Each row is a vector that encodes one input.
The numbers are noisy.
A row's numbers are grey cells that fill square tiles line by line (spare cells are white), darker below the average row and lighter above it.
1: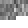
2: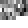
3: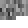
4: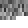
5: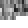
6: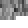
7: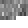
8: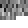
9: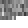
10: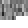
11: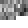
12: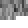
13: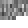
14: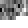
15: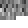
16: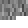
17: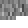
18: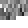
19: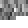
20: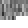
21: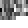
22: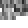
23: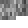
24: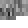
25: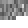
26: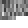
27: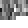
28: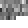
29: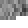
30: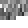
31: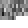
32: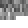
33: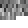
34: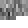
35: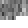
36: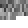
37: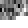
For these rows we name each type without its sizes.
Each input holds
a point on a circle and a true/false value.
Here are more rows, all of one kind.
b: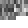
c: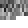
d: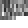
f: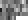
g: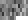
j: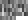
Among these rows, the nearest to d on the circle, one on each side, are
b and f.
